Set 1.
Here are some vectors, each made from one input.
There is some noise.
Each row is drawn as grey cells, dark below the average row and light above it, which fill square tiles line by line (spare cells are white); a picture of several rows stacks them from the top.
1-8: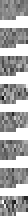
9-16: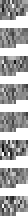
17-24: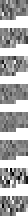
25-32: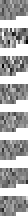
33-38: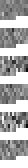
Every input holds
a point on a 5-point line.
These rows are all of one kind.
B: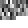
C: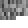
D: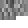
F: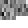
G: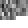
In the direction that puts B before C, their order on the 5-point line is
F, B, G, C, D.
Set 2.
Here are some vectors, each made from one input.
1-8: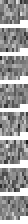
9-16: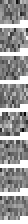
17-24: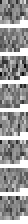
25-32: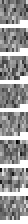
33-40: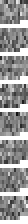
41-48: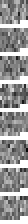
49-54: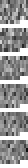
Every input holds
three true/false values.
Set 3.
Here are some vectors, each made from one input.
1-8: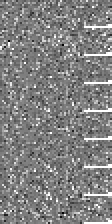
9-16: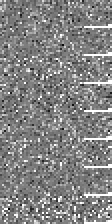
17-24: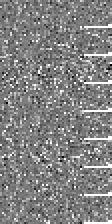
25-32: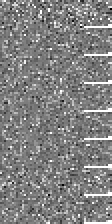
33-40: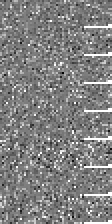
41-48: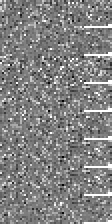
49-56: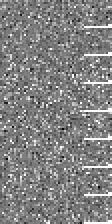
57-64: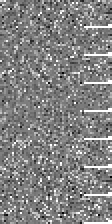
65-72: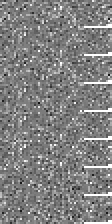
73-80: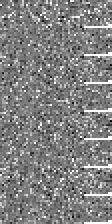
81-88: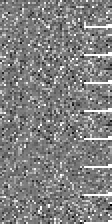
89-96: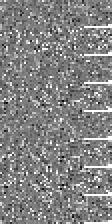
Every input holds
a point on a 7-point line.
